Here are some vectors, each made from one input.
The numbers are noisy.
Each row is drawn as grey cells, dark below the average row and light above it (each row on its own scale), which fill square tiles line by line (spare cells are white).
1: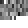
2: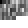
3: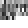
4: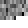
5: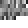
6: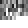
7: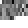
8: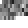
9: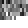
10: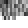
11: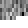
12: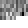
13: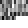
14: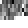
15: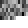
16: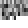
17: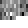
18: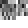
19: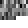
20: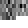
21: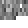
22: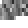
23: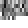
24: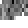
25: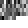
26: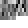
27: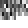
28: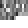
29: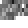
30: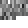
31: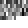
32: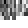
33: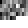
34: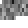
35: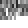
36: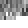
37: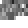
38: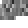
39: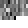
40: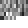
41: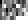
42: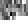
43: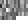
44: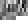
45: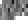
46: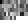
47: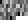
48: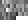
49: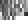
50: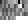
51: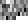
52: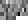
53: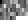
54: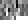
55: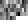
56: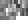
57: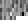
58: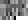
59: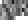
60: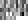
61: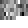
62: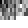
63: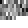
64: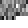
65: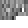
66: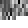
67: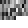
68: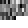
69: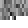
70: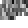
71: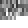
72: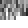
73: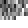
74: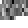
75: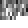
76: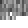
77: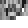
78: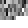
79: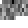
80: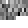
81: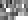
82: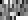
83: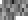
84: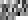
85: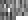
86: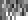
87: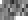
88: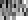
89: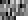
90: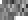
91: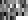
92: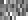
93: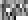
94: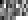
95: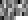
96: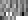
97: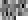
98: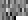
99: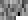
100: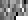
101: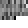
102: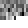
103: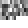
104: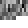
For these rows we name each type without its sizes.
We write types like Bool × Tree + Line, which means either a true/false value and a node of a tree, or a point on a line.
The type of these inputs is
Label × List(Line × Line).
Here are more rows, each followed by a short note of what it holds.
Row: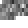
a label, together with the empty list
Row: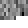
a label, together with a list of one item
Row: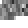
a label, together with the empty list
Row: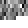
a label, together with a list of two items
